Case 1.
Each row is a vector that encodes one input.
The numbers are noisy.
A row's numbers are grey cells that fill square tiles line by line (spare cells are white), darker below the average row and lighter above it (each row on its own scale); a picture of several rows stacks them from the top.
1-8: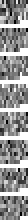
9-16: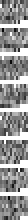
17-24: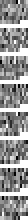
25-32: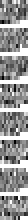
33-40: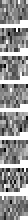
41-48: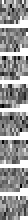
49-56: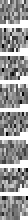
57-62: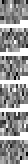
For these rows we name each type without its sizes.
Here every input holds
three true/false values.
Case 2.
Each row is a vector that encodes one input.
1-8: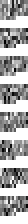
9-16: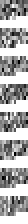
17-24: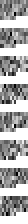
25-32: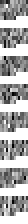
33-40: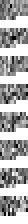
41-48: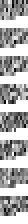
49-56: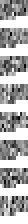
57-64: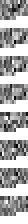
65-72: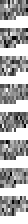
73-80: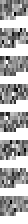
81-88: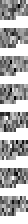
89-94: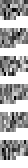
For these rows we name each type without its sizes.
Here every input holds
a node of a tree.
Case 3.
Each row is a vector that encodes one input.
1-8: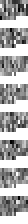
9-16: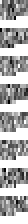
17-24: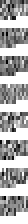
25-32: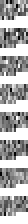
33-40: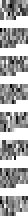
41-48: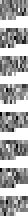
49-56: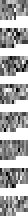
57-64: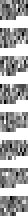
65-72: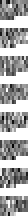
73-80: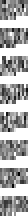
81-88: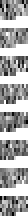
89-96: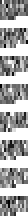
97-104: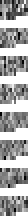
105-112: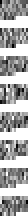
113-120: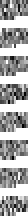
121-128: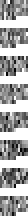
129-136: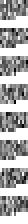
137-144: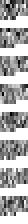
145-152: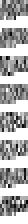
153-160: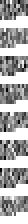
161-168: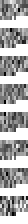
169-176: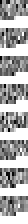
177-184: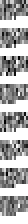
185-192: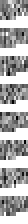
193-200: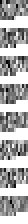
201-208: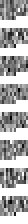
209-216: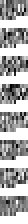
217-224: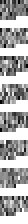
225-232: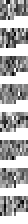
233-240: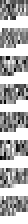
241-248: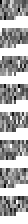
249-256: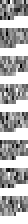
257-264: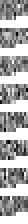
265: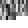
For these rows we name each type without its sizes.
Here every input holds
either a point on a circle, or a fixed value.
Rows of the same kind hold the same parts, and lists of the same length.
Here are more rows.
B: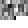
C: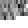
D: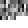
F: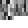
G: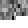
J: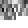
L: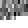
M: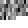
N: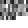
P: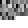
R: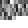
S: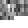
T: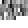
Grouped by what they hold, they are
B, D, F, J, L, M, N, P, R, S, T
C, G

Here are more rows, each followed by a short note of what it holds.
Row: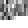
a point on a circle
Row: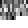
a fixed value
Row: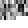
a fixed value
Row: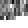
a point on a circle
